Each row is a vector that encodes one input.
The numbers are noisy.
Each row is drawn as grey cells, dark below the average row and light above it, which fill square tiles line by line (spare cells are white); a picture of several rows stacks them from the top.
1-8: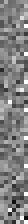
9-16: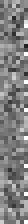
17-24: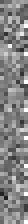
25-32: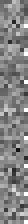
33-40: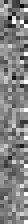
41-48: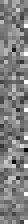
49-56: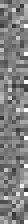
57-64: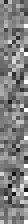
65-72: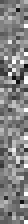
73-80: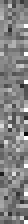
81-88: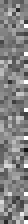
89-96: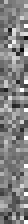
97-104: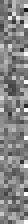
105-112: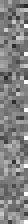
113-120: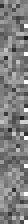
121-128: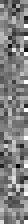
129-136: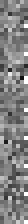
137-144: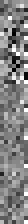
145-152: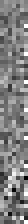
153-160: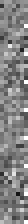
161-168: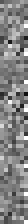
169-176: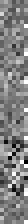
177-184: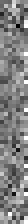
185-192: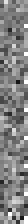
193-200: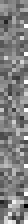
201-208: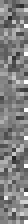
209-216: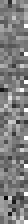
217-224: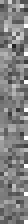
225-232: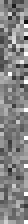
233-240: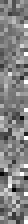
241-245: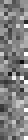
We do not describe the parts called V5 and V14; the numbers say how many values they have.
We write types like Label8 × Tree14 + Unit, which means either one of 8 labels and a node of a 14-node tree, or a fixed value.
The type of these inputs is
(Bool × V5 + Unit) × Line6 + Line11 + V14.
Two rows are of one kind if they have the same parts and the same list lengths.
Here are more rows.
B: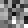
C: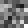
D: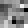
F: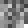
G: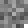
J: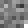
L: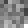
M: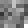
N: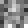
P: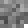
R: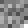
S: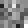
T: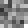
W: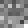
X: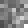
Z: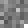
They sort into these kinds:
B, R, W
C, G, J, M, P, S, Z
D, F, L, N
T, X

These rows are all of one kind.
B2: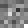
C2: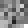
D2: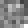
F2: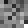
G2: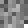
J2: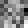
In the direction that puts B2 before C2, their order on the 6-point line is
B2, F2, G2, J2, D2, C2.
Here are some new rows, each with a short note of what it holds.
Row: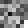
a point on a 6-point line
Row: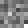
a point on a 6-point line, a true/false value and a value of V5
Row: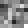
a point on a 6-point line, a true/false value and a value of V5
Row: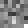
a point on a 6-point line
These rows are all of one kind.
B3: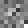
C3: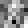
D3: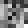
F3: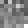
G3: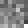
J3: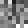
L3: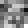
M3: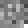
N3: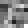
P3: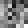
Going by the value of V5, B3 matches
D3, F3 and L3.
